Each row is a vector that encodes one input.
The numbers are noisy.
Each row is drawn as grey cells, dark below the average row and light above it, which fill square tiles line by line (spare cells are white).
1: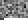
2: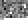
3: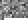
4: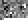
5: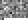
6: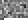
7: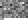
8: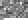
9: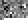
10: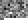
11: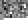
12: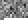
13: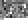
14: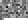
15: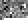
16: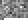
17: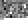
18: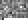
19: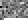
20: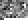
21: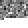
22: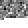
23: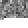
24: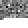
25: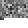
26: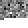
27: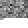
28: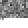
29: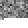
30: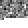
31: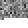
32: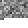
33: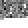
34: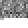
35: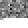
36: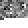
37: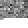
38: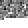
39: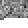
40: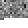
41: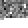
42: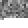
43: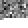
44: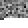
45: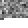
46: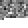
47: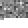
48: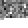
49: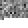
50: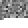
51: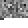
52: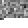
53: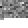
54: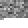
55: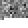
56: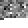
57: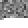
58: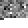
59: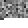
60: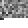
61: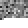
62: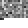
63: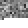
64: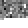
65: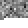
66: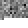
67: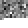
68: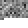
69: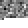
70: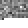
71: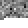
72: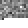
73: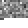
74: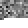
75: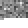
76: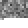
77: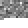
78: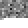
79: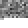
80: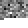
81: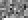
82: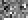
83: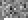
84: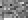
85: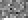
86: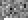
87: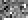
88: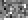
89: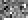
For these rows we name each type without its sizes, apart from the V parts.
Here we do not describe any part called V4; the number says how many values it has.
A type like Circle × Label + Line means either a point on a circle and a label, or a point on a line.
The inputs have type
Bool × Line × List(V4).
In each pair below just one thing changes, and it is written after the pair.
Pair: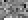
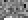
the value of V4 in item 2 of the list
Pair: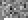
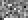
the place on the line
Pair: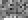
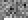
the true/false value
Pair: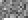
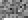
the value of V4 in item 1 of the list
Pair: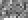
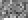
the value of V4 in item 2 of the list
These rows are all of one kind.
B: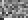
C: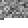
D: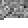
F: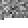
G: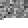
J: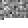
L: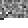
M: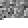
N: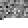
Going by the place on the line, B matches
L and N.
